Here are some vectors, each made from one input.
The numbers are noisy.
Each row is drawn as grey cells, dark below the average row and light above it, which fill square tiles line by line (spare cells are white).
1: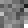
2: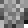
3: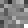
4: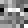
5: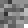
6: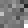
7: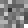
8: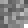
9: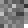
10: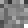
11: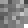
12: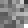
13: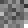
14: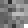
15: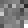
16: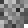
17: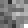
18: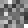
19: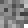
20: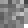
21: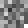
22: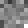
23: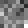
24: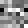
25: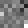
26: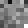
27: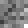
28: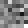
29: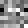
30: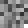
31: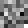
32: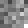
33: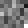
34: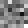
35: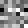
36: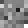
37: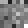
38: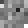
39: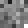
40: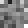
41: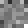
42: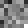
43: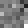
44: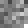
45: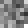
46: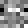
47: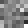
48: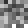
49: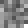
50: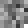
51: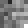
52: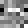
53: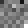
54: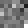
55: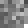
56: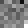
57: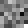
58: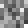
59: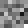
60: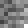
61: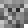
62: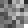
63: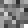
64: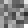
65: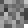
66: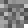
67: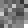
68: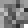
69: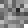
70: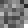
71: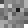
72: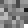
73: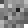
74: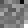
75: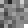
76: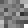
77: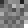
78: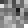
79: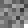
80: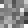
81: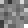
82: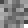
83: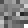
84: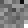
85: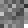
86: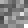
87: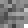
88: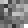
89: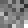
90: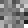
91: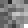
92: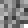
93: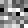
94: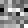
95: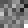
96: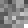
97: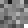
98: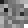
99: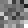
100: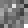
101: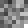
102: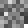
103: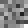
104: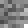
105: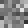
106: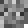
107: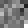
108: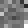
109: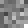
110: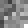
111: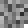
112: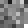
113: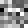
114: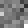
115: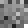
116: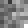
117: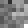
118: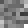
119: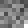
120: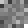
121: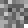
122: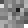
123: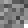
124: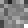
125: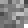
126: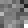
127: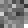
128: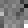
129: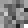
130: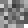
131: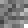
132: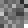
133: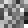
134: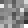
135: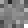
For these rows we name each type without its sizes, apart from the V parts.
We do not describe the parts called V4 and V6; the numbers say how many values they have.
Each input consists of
either a point on a circle and a true/false value, or a fixed value, or a value of V4 and a value of V6.
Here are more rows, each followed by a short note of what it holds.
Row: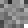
a point on a circle and a true/false value
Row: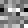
a fixed value
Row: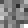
a value of V4 and a value of V6
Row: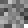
a value of V4 and a value of V6
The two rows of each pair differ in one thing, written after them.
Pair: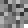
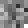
the value of V6
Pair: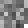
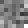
the value of V4
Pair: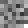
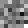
the value of V4
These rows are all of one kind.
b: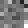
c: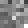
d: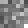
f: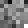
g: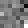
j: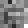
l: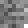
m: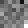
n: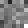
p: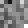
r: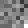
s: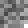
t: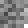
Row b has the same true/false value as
g, m and r.
